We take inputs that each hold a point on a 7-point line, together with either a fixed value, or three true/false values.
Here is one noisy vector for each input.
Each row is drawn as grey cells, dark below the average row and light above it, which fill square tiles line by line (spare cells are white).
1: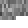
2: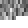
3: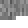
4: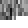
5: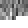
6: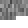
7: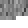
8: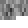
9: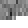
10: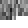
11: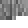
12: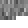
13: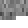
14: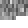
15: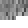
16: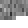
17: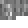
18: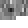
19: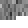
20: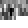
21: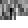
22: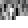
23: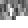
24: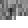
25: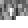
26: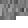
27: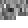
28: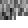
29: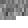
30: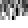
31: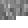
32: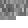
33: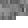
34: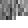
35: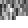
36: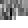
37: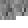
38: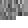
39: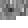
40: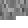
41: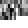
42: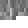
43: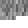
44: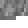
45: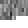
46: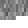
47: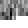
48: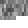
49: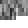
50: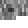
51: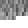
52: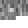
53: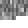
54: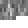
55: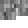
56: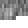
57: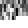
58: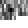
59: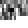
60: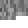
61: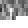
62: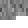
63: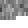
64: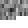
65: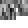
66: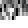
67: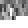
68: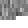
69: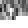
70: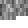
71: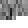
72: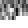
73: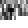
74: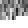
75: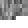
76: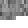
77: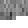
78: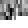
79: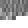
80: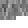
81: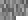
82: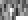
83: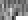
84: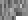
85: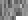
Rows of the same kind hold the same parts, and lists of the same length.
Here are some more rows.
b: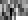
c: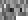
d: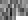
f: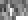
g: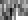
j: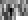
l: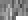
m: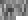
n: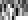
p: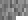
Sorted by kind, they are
b, d, f, g, l, n, p
c, j, m

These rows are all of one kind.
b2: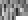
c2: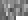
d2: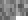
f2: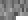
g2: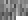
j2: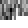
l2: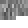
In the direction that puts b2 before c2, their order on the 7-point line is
b2, j2, c2, f2, l2, d2, g2.
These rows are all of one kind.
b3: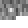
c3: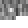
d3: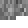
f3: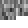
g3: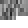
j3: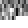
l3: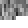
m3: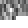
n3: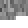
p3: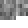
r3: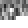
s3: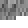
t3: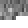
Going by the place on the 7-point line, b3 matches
c3, g3 and j3.
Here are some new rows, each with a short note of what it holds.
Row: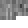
a point on a 7-point line and three true/false values
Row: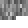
a point on a 7-point line and three true/false values
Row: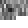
a point on a 7-point line
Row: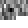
a point on a 7-point line
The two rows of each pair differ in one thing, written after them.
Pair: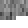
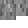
one of the three true/false values
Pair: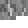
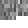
one of the three true/false values
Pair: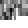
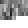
one of the three true/false values
